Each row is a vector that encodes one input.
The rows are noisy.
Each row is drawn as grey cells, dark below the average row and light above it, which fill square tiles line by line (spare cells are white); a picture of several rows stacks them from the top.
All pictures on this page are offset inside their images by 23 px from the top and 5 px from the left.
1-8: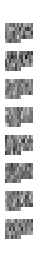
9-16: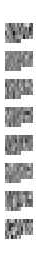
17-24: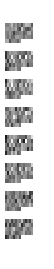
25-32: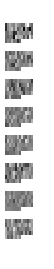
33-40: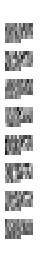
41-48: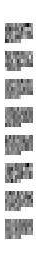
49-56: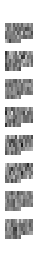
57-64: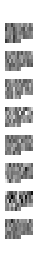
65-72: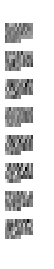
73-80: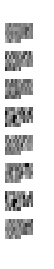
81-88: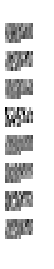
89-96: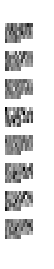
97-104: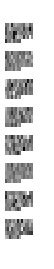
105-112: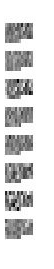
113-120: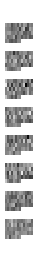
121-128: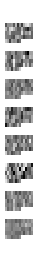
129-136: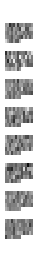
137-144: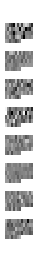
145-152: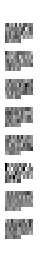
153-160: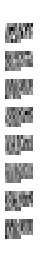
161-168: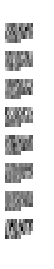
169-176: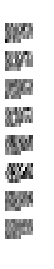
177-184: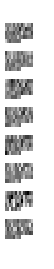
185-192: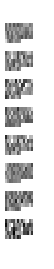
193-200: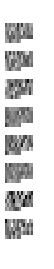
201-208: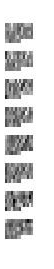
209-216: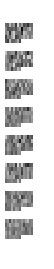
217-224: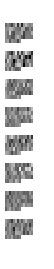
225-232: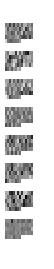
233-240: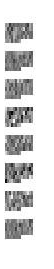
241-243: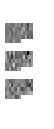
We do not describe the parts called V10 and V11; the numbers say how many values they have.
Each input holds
one of 9 labels, four true/false values, a value of V10 and a value of V11.
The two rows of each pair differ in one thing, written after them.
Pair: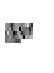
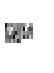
the value of V10
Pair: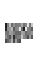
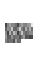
the value of V11
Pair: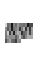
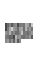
one of the four true/false values
